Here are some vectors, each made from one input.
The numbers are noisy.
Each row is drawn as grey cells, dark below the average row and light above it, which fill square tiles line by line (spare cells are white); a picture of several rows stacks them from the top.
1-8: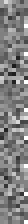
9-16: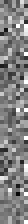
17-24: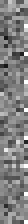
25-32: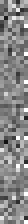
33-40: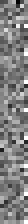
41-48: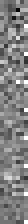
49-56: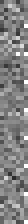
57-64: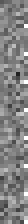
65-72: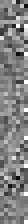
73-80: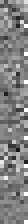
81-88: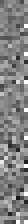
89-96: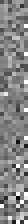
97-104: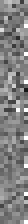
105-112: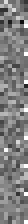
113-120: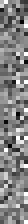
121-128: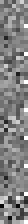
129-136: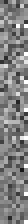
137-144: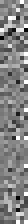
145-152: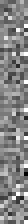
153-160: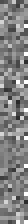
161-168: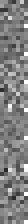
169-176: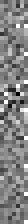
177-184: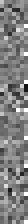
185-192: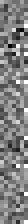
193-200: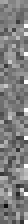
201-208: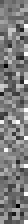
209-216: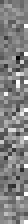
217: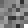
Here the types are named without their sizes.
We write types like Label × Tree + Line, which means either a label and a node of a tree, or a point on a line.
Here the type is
Bool × Circle + Tree × Tree × (Tree + Unit).
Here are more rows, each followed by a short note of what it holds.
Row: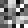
a point on a circle and a true/false value
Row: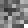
a node of each of two trees
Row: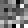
a point on a circle and a true/false value
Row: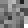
a node of each of three trees
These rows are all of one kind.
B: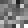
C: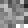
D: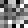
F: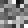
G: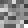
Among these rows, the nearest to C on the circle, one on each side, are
B and F.
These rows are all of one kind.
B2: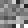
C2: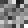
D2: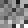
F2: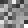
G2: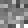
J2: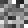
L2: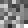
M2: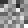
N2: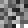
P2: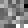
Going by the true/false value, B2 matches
D2, N2 and P2.
